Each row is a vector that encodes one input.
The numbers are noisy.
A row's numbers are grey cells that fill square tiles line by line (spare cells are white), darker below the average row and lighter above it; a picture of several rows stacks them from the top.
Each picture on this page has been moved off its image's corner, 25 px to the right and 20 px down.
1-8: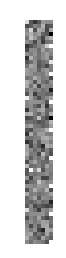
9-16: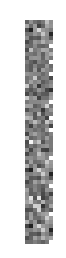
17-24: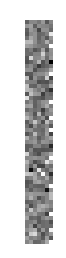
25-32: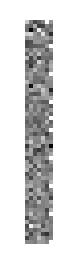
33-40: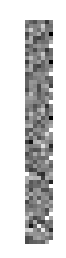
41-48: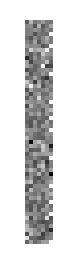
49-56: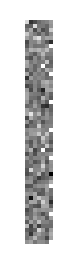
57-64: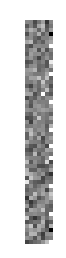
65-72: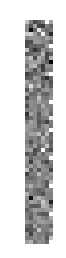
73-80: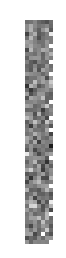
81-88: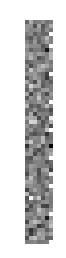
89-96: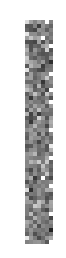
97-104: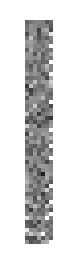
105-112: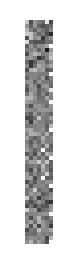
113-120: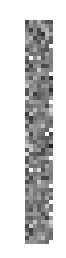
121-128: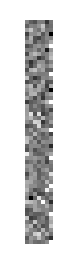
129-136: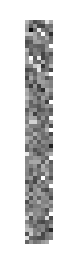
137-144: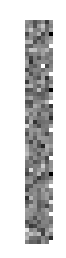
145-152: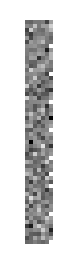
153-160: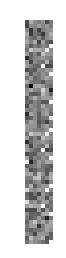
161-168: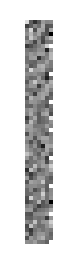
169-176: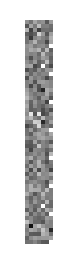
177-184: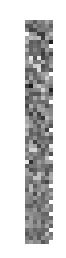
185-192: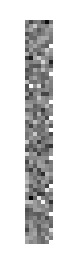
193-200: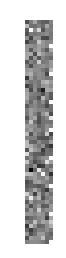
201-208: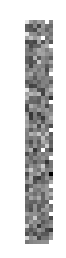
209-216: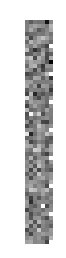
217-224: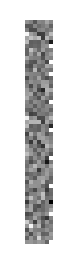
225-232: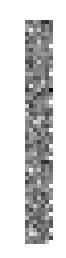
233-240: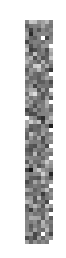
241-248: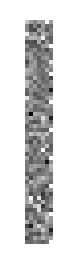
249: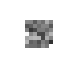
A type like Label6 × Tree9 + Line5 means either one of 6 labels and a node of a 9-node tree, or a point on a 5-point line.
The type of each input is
Label10 × (Line8 × Line9 + List3(Line6)).
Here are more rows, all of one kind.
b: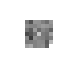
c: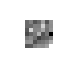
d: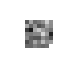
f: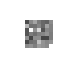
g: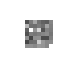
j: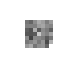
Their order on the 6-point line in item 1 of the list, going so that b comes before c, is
b, g, f, c, d, j.
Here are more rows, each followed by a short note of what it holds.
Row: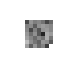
one of 10 labels, together with a list of two items
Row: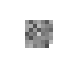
one of 10 labels, together with a list of two items
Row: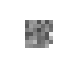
one of 10 labels, together with the empty list
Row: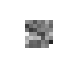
one of 10 labels, a point on an 8-point line and a point on a 9-point line
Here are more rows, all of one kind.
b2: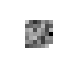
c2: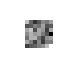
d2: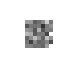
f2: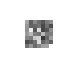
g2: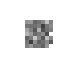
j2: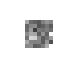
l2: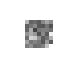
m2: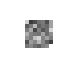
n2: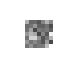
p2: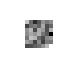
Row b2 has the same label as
c2 and p2.
